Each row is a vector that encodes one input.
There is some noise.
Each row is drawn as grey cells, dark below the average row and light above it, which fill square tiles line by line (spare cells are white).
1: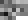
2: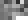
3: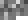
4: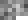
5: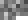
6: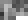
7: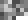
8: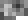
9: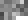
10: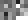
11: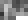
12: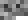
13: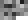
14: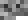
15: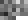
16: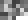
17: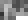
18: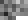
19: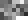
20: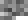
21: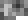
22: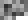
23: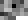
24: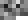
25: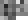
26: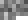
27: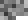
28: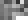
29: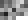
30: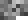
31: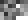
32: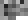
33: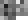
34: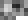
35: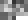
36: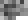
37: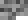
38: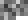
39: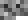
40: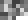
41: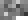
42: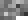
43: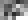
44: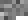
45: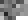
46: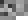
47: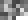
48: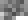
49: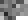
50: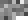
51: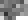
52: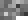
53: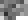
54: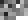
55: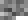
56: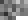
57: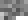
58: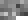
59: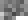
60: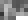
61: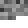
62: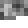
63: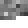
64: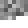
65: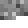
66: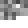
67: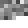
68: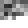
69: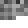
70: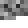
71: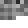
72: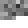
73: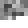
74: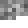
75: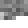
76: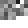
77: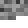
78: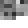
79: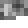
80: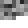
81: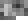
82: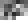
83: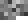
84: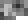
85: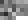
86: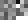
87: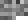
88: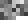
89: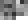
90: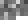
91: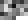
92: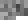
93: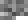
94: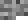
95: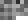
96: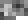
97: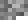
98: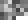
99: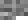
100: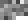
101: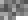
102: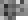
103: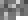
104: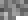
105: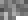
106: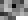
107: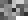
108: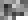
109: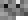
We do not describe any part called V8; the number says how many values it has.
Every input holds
a value of V8, together with a list of up to two points on a 6-point line.
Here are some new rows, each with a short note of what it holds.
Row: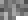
a value of V8, together with a list of two items
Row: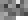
a value of V8, together with a list of two items
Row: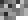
a value of V8, together with a list of one item
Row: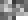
a value of V8, together with the empty list
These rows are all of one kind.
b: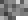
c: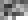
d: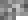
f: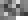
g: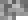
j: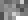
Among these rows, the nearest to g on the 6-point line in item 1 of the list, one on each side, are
b and f.
